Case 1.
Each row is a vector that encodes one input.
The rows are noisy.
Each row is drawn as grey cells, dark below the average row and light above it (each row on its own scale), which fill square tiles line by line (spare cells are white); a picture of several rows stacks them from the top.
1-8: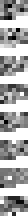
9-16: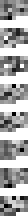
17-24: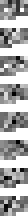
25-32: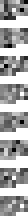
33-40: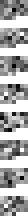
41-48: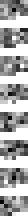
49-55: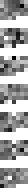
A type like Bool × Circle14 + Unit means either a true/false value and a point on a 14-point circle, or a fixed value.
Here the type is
Bool × Bool × Bool + Line8.
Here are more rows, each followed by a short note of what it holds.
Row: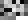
three true/false values
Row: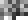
a point on an 8-point line
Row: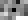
a point on an 8-point line
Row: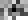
a point on an 8-point line
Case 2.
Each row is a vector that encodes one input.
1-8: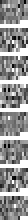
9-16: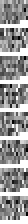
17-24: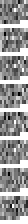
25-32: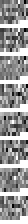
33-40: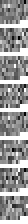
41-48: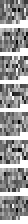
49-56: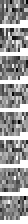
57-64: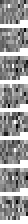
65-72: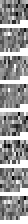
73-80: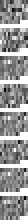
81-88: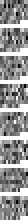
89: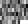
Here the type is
Line3 × Line5 + Line6.
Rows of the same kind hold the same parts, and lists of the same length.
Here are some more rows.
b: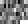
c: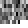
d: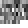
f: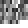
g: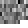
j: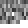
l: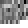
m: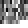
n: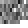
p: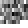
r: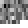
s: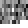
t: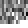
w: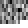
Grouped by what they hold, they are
b, c, d, g, n, p, r, s
f, j, l, m, t, w

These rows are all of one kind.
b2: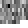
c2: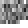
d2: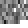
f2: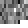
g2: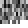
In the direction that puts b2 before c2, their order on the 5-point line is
b2, c2, d2, f2, g2.
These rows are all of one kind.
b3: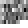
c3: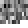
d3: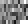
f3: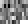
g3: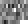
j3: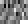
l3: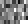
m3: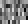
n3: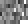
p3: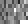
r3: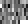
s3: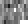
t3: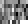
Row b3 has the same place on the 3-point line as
c3, d3 and f3.
